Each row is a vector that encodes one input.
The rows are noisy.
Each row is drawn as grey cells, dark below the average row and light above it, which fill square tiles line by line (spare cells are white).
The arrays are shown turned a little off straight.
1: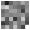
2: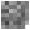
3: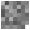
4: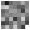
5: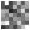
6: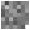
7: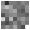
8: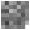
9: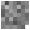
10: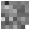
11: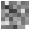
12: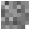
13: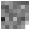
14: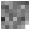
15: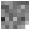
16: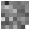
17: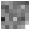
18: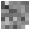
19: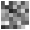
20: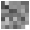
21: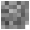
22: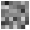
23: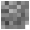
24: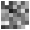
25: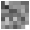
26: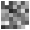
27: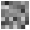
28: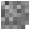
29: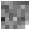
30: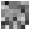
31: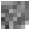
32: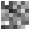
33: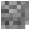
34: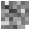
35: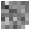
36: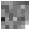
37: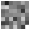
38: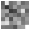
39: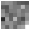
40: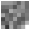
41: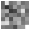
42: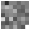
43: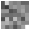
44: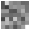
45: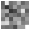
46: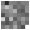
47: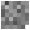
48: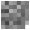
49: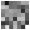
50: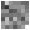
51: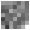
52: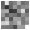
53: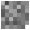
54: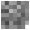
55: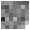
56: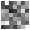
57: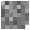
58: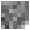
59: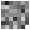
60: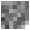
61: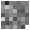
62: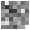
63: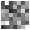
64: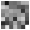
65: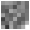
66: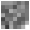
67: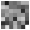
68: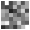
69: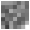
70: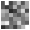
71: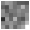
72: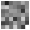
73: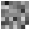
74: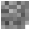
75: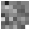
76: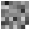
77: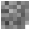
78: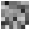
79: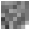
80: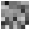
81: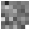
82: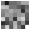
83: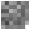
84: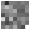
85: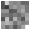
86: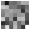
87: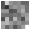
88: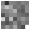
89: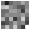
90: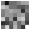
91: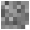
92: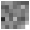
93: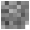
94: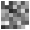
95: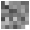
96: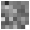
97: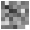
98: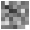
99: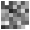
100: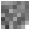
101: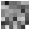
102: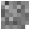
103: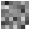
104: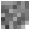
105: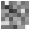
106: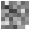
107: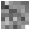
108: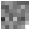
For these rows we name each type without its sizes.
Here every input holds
a point on a line.
